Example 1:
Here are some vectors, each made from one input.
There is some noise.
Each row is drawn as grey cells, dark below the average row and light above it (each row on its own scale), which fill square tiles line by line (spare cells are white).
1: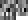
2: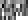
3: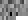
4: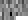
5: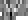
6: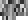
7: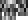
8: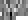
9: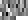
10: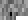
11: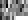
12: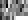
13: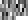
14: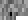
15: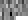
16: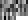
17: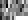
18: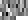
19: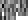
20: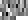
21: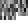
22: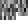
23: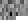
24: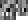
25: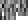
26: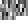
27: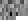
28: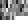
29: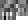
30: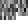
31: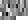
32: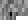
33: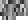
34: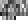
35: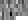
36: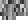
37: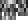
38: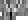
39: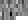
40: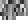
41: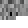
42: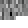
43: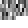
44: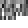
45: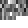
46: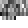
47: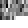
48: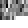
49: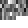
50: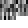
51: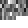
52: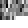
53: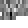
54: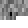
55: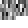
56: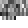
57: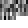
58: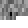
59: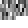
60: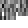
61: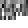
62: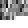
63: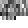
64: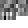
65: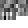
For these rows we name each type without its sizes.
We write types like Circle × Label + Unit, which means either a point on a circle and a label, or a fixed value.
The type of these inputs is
Bool × Bool × Bool + Tree + Unit.
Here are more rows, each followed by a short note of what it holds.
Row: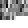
a fixed value
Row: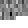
three true/false values
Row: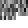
a node of a tree
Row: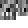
a node of a tree
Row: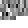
three true/false values
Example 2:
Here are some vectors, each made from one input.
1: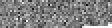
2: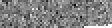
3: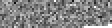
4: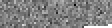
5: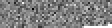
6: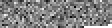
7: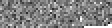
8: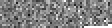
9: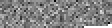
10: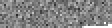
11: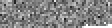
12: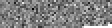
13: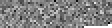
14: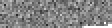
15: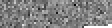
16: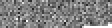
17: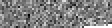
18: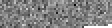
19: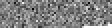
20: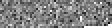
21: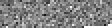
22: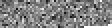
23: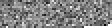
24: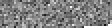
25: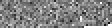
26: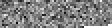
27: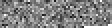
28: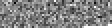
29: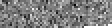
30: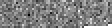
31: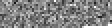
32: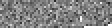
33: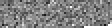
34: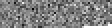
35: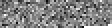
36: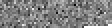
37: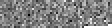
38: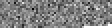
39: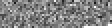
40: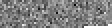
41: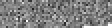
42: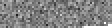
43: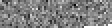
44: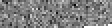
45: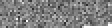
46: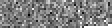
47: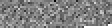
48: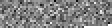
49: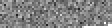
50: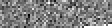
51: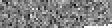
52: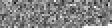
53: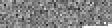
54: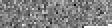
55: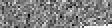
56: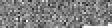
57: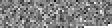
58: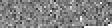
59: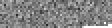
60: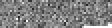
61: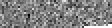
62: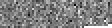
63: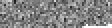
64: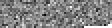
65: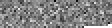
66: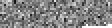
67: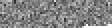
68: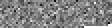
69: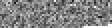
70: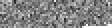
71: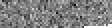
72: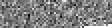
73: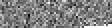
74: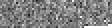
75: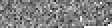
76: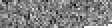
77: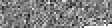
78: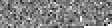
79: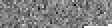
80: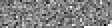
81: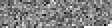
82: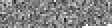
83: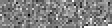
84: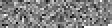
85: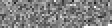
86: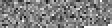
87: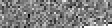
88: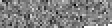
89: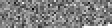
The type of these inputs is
Bool × Bool × Bool + Line5.
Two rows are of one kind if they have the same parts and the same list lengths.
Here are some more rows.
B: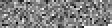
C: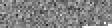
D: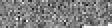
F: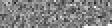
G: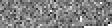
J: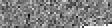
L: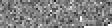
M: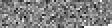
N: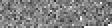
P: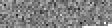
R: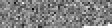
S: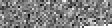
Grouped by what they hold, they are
B, G, J, L, M, N, S
C, D, F, P, R

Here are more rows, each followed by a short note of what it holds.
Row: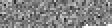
a point on a 5-point line
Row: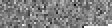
three true/false values
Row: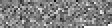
three true/false values
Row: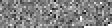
three true/false values
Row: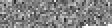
a point on a 5-point line
